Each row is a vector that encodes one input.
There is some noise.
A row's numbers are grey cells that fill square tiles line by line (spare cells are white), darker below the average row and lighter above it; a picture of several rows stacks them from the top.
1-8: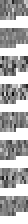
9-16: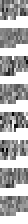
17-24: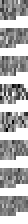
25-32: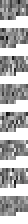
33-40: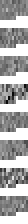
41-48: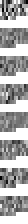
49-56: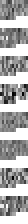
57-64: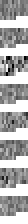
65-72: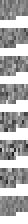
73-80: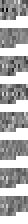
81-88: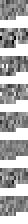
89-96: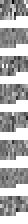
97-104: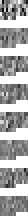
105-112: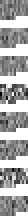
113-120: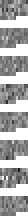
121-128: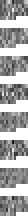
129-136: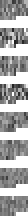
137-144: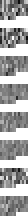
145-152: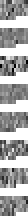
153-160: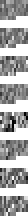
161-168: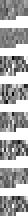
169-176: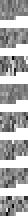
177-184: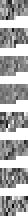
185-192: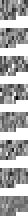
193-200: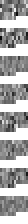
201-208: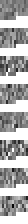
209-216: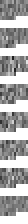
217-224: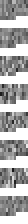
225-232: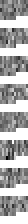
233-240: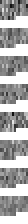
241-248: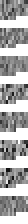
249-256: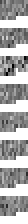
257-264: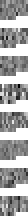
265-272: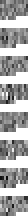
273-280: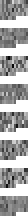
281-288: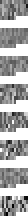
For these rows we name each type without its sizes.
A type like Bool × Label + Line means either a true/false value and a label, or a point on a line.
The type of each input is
List(Line).
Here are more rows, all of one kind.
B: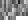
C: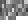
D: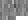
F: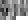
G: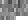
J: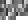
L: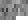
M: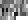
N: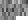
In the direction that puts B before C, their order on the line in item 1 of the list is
G, B, L, F, D, C, J, N, M.
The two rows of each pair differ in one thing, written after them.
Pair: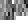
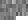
the place on the line in item 1 of the list
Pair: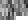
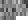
the place on the line in item 1 of the list
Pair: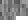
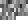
the place on the line in item 1 of the list
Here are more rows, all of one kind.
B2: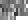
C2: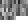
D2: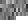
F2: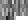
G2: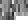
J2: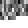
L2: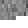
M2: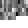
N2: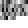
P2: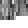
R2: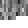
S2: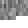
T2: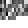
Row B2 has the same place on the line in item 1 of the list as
C2, F2 and N2.
